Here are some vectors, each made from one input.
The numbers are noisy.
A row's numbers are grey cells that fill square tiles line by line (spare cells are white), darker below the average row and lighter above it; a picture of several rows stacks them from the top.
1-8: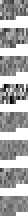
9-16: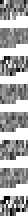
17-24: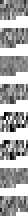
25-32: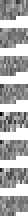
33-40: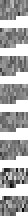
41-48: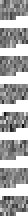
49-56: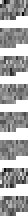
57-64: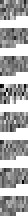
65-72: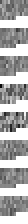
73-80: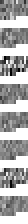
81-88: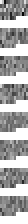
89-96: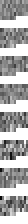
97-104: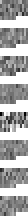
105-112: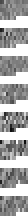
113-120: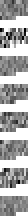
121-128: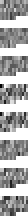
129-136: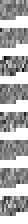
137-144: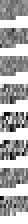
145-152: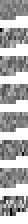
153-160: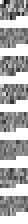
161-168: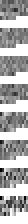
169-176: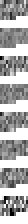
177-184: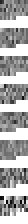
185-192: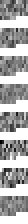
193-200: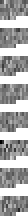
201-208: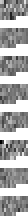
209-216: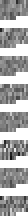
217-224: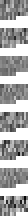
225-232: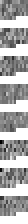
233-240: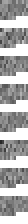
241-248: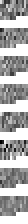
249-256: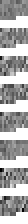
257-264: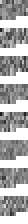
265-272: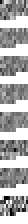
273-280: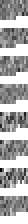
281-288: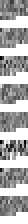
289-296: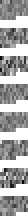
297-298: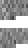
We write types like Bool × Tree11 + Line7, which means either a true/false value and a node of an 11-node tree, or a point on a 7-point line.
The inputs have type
Line6 + Line8 × List2(Bool × Line10).
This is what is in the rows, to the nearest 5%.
About 10% of them hold a point on a 6-point line. The rest hold a point on an 8-point line, together with a list of up to two items, each a point on a 10-point line and a true/false value.
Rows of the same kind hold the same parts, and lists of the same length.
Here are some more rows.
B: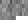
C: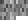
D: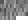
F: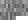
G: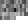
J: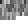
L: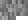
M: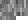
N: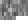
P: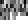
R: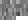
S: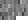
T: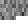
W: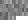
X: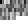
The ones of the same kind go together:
B, D, J, L, M, X
C, F, N, R, W
G
P, S, T

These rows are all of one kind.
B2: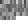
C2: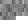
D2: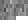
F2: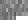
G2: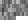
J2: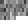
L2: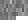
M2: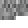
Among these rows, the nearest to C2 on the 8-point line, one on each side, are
B2 and F2.
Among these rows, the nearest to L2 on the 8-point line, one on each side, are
D2 and F2.
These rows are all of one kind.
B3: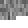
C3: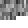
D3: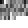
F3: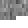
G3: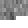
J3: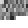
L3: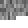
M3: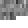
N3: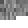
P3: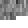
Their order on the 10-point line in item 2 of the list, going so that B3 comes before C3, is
G3, P3, J3, M3, F3, L3, D3, B3, C3, N3.
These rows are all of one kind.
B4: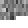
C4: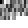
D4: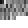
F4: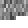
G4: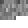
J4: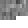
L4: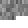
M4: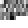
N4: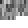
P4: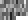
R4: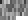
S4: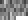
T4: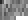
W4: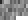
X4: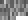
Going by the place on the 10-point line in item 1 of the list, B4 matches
D4, J4, R4 and W4.
